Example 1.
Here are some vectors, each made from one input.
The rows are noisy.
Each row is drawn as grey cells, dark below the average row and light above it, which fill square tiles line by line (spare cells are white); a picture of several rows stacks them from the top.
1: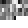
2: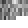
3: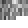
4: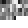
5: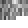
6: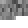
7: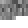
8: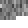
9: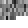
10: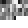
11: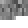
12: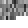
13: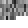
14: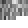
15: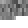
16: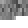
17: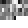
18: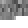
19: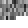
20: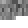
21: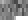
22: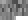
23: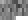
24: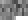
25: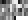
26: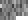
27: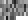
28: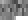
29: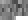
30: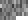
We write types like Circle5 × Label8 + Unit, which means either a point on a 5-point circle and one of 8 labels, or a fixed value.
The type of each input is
Line5.
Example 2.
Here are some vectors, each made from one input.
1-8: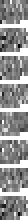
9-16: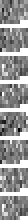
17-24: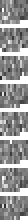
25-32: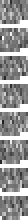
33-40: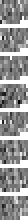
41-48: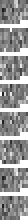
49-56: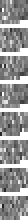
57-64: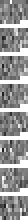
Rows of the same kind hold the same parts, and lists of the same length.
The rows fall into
2 kinds.
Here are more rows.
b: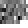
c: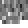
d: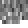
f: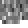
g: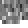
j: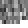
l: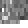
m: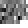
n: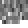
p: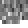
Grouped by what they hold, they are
b, m
c, d, f, g, j, l, n, p

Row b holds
a fixed value.
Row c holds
four true/false values.
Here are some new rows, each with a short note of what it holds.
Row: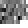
a fixed value
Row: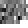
a fixed value
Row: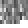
four true/false values
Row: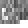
four true/false values
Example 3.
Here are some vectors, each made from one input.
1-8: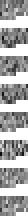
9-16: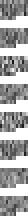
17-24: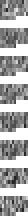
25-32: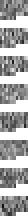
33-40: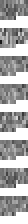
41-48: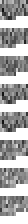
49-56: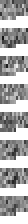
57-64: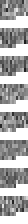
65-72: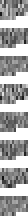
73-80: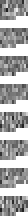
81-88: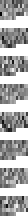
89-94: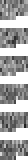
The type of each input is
Line9.
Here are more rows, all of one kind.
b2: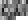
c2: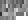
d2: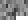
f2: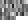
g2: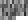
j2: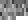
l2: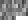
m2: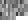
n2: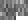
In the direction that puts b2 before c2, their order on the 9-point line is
b2, g2, n2, d2, l2, j2, c2, m2, f2.
